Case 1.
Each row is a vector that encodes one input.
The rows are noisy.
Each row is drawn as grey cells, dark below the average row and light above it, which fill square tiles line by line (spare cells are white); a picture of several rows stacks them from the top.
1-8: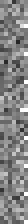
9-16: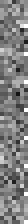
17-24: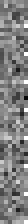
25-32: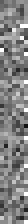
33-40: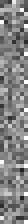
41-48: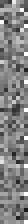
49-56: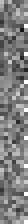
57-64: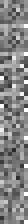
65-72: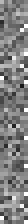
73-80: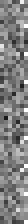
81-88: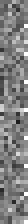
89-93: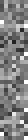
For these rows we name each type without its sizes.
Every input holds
a list of items, each a point on each of two lines.
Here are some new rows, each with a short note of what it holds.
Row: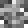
the empty list
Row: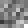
a list of one item
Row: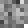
a list of one item
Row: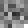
a list of two items
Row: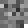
a list of two items
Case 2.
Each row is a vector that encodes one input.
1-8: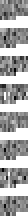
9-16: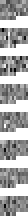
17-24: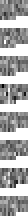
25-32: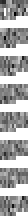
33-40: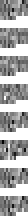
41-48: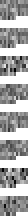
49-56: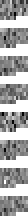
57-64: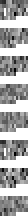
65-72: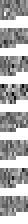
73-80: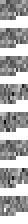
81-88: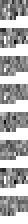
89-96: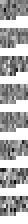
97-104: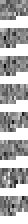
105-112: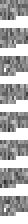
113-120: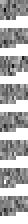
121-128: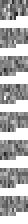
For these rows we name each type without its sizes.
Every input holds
a label and a true/false value.
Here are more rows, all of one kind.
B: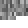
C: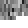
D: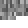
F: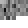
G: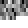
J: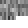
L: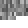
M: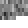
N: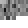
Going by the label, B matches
D and L.
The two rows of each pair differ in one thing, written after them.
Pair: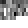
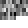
the label
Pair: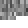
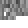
the label
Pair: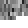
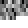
the true/false value
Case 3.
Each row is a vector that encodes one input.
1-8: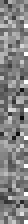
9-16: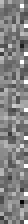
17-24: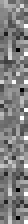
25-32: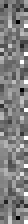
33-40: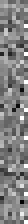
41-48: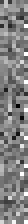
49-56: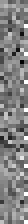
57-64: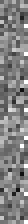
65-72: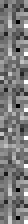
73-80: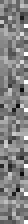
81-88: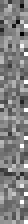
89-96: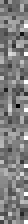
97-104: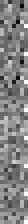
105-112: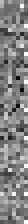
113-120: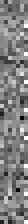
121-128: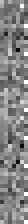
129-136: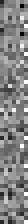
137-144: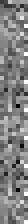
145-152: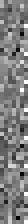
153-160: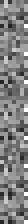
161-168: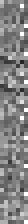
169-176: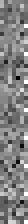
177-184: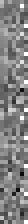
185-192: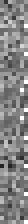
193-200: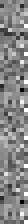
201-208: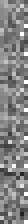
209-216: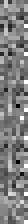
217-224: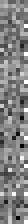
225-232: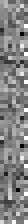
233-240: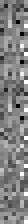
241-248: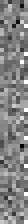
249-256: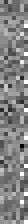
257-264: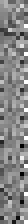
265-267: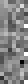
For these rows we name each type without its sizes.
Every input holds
a point on a line and a true/false value.
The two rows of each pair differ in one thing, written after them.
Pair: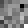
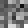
the true/false value
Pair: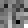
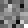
the true/false value
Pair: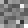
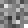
the true/false value
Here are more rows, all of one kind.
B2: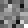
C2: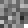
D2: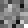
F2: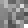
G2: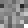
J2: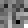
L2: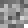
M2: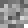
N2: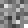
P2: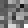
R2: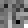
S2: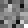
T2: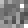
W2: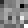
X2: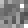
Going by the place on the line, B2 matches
D2, J2, R2 and S2.
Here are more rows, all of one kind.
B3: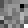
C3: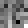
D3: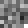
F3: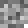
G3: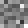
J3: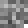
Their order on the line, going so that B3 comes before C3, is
D3, J3, G3, F3, B3, C3.
